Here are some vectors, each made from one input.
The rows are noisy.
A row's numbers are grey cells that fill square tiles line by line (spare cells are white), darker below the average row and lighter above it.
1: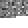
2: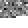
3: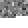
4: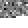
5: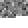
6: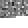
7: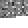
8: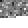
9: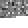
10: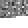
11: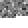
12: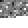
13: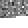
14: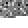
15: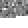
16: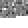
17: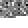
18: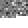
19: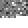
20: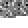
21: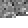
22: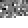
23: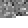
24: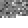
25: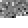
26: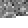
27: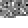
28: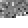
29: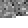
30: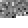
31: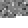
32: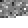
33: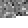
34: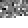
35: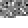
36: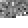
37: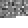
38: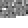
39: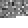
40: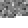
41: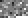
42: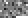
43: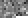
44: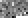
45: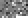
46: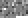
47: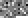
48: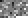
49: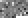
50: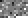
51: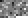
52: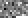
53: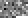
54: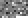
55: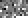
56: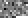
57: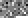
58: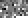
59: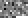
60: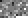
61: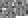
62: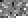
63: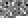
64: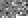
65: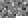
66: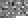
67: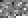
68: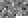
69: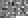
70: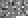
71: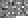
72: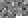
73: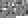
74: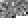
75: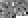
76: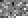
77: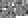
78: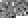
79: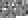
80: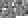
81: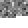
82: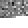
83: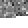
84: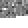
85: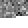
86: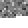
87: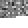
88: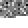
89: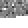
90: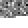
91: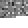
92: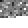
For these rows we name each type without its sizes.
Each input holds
a label and a true/false value.
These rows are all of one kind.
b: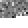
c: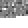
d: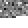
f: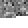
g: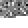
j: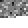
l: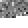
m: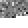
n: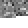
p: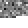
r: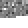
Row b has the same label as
d, l, m and p.
